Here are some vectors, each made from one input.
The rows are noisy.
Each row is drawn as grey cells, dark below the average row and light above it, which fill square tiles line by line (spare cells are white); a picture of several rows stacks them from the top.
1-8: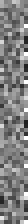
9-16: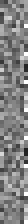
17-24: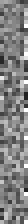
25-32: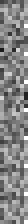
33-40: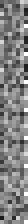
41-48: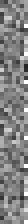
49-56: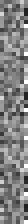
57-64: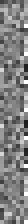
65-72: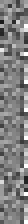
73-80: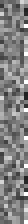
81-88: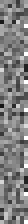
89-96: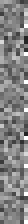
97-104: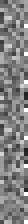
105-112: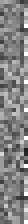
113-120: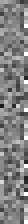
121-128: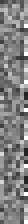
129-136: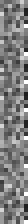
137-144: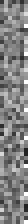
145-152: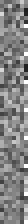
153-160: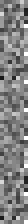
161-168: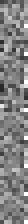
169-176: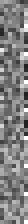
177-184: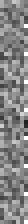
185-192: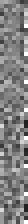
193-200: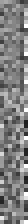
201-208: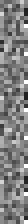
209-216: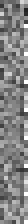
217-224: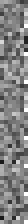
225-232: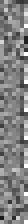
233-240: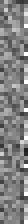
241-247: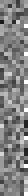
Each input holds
a point on a 13-point line.
